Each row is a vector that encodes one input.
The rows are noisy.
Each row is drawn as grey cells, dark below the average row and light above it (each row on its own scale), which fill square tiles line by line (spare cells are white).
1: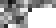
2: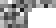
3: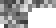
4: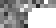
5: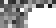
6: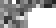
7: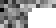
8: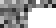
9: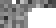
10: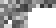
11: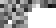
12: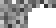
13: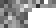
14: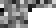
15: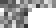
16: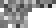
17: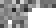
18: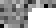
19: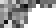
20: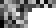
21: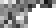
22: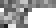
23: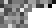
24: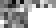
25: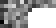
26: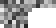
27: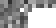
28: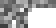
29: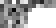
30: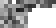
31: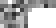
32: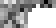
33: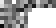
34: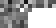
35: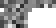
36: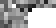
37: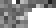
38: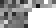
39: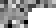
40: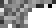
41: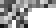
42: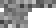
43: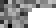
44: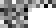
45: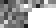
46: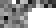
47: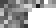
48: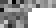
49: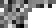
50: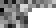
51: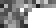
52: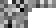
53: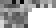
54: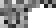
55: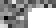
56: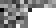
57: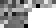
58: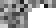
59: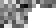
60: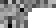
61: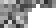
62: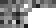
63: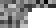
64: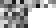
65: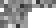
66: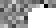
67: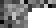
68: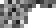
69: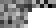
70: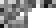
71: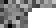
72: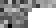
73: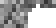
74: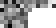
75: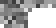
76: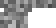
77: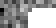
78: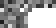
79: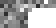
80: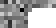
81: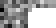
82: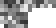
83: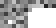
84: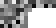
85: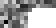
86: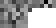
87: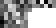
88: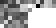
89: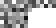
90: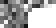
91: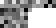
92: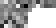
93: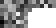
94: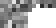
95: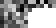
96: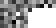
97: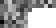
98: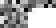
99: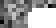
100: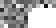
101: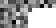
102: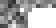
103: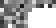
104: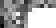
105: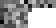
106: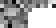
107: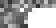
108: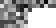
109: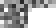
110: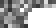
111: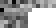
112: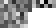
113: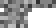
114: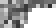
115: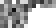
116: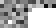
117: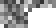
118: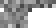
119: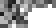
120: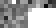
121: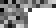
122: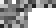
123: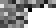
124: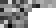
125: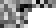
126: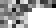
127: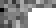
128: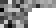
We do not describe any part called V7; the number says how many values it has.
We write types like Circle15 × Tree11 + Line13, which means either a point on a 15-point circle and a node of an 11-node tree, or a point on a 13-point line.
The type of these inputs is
(Bool × Bool × Bool + V7) × Line8.
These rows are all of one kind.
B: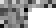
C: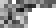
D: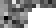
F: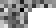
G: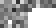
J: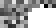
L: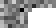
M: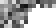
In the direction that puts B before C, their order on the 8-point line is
F, L, J, B, G, D, C, M.
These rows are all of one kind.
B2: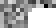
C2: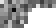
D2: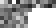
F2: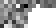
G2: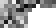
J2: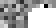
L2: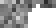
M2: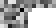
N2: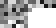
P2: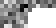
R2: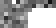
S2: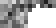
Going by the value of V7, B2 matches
L2, M2 and S2.
